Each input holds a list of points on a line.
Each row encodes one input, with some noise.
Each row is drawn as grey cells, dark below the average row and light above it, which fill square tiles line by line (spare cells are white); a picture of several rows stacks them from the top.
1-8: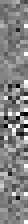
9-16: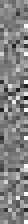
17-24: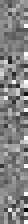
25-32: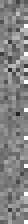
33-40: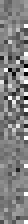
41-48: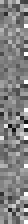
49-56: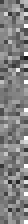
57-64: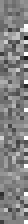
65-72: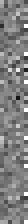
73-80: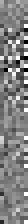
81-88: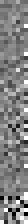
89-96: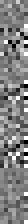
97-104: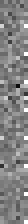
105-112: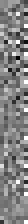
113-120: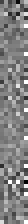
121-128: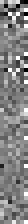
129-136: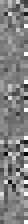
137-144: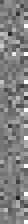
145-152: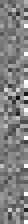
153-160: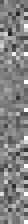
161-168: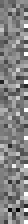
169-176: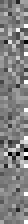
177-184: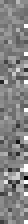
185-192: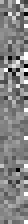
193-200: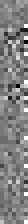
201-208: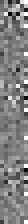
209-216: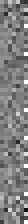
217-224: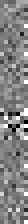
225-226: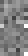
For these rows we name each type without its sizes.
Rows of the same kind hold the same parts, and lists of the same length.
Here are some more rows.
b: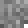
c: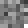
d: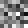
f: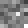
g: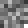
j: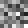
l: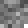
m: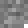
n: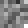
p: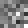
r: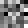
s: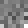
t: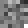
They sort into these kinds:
b, n
c, f, g, l, m, p, r, s, t
d, j

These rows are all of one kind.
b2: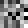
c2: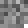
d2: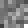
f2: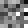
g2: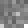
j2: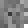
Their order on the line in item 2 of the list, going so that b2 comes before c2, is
b2, g2, f2, d2, c2, j2.
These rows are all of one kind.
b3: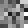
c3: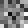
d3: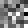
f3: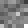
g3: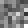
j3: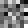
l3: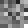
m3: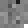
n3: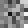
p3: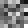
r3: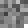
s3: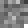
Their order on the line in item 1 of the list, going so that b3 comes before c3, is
g3, m3, d3, l3, b3, n3, s3, r3, j3, p3, f3, c3.
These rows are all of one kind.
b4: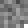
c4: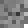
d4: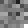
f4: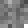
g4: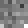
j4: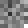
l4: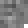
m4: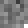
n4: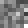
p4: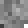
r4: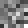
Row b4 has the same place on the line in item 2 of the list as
c4, f4 and m4.
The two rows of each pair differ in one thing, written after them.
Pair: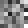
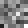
the place on the line in item 2 of the list
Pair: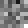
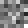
the place on the line in item 1 of the list
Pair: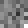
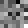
the place on the line in item 1 of the list
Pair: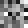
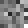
the place on the line in item 2 of the list
